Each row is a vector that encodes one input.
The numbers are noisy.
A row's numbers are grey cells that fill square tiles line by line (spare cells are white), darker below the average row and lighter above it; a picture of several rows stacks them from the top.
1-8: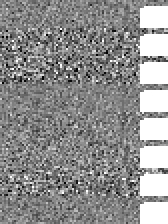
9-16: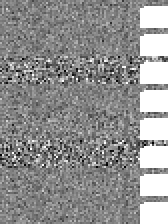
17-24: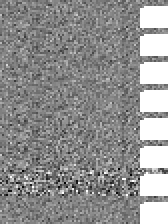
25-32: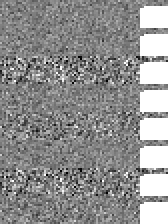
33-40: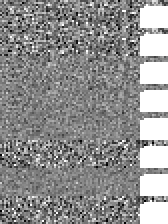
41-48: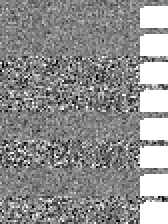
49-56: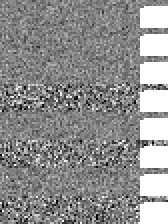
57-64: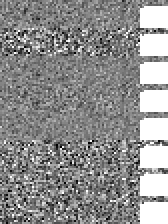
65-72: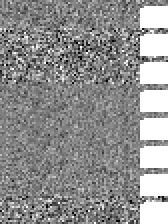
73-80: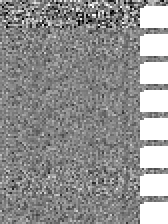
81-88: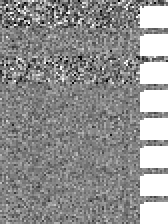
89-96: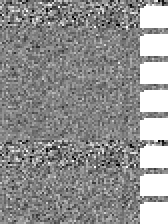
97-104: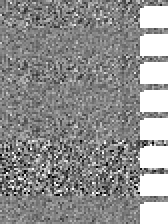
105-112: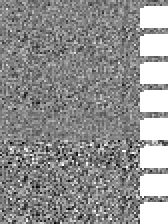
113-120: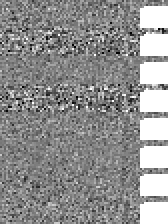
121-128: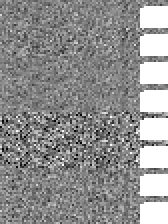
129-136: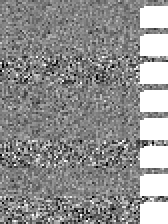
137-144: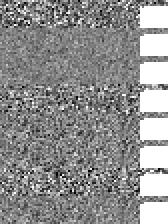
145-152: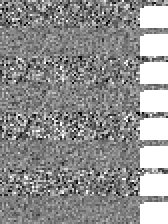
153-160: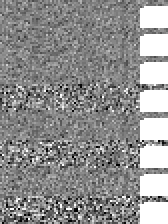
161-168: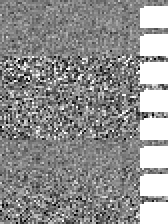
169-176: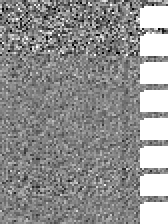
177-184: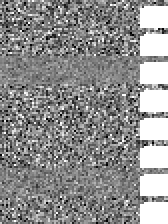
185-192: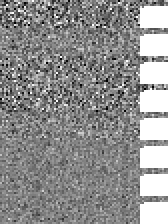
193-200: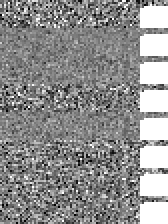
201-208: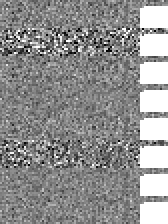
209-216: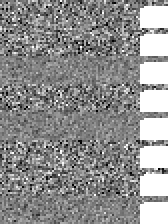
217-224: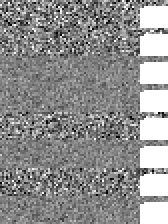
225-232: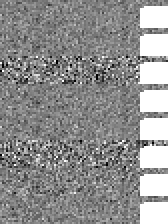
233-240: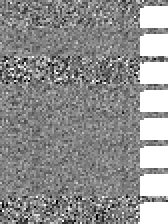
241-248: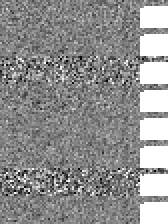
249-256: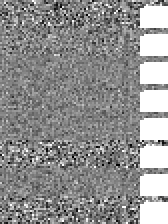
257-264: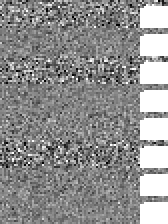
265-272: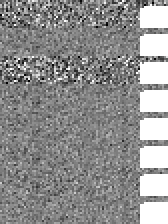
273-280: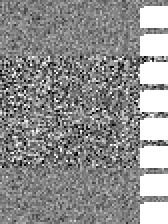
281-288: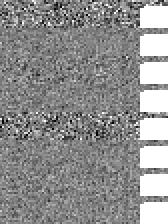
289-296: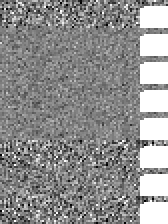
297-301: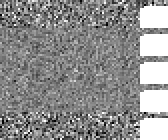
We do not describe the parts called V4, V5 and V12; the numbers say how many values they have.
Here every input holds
either a point on a 9-point line, a true/false value, a value of V5 and a value of V12, or a node of a 9-node tree, or a value of V4.
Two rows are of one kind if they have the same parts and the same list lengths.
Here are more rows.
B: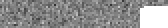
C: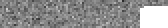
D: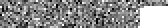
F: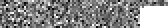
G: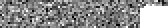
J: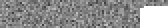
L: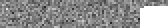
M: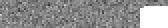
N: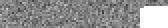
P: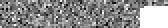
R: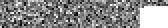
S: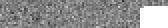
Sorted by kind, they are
B, C, J, L, M, N, S
D, F, P, R
G

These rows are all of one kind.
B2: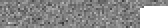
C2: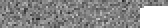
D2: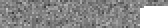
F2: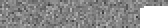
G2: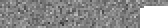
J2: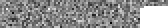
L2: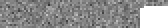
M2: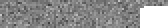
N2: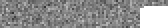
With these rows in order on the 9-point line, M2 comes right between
F2 and L2.
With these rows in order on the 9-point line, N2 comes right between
C2 and F2.
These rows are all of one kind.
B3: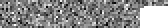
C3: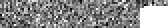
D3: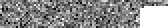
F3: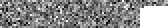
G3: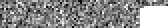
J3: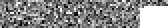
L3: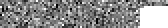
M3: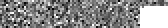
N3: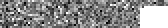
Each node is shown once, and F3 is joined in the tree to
B3, D3 and N3.
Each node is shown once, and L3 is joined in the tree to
D3.
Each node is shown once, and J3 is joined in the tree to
N3.
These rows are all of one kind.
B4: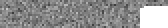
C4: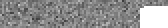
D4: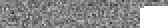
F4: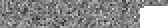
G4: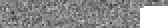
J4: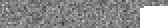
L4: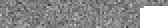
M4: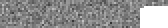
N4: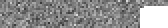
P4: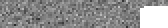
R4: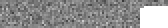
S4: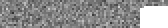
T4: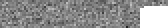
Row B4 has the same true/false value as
L4 and N4.
